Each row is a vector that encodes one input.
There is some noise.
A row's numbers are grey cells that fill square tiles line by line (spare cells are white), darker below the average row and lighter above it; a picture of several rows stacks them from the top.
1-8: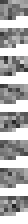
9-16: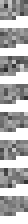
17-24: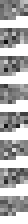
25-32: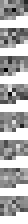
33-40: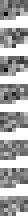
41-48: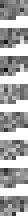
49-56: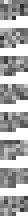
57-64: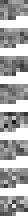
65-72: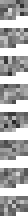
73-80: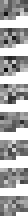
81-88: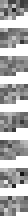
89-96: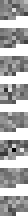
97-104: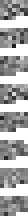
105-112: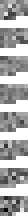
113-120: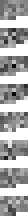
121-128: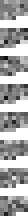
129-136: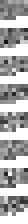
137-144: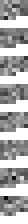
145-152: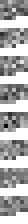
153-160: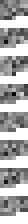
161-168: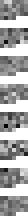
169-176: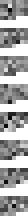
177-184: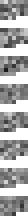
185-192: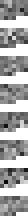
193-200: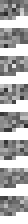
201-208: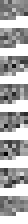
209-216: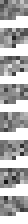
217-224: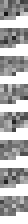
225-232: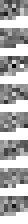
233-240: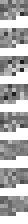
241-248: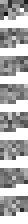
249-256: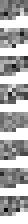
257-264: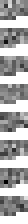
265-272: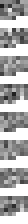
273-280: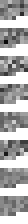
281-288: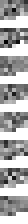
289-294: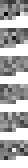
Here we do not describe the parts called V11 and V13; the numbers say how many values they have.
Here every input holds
either one of 9 labels, a value of V11 and a value of V13, or a list of up to two points on a 4-point line.
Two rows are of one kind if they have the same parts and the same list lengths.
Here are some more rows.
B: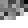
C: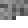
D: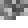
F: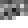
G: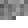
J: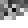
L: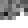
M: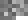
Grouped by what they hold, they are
B, L
C, G, M
D
F, J

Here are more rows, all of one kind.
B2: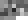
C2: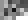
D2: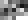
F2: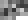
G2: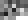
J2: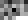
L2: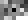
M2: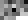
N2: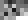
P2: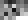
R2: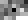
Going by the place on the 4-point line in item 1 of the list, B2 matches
D2, F2 and G2.
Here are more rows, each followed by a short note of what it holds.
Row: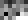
a list of one item
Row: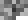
the empty list
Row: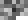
the empty list
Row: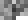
the empty list
